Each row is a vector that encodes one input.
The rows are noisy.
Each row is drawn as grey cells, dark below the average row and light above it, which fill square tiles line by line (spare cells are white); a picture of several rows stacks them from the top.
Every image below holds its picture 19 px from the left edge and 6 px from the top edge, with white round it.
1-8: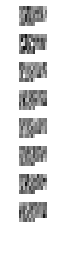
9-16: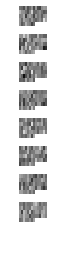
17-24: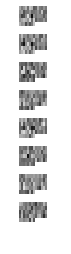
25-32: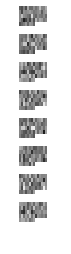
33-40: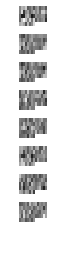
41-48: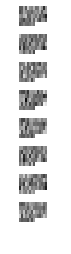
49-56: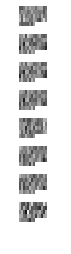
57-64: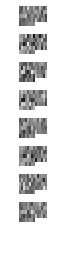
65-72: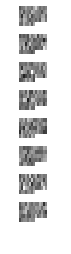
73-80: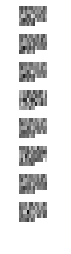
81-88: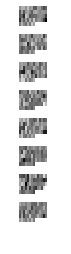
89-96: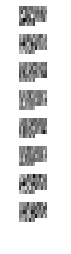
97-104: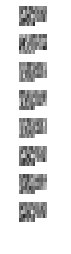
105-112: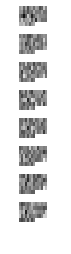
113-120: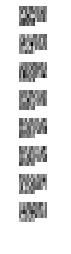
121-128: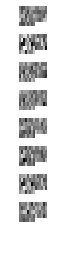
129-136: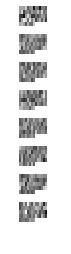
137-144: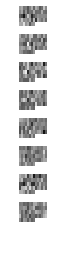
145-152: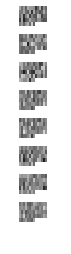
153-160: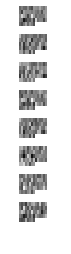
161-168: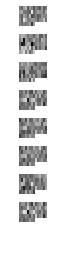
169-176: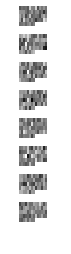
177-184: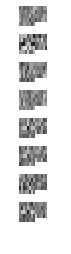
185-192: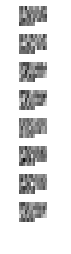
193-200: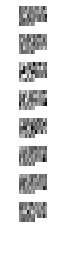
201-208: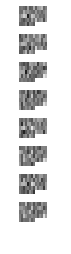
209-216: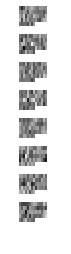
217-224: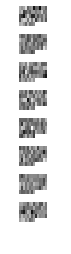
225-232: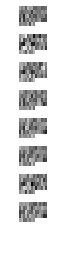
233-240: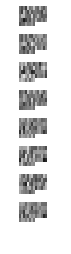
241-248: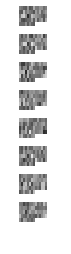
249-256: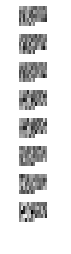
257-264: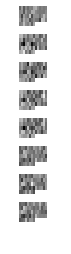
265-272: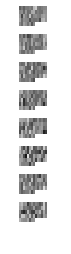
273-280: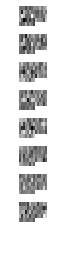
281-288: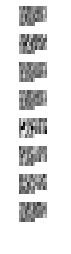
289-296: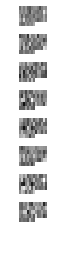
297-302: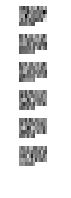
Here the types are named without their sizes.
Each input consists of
a true/false value, together with either a label, or a point on a line.
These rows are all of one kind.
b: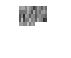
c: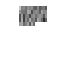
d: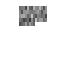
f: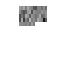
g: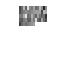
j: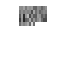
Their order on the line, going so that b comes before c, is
g, j, d, b, f, c.
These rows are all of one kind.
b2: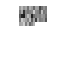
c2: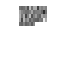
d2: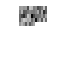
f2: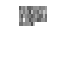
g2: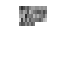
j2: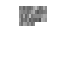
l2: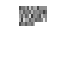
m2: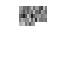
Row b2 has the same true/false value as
d2 and m2.
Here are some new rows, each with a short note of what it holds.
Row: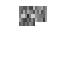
a point on a line and a true/false value
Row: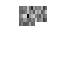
a point on a line and a true/false value
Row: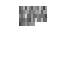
a point on a line and a true/false value
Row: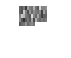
a point on a line and a true/false value
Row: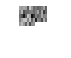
a label and a true/false value
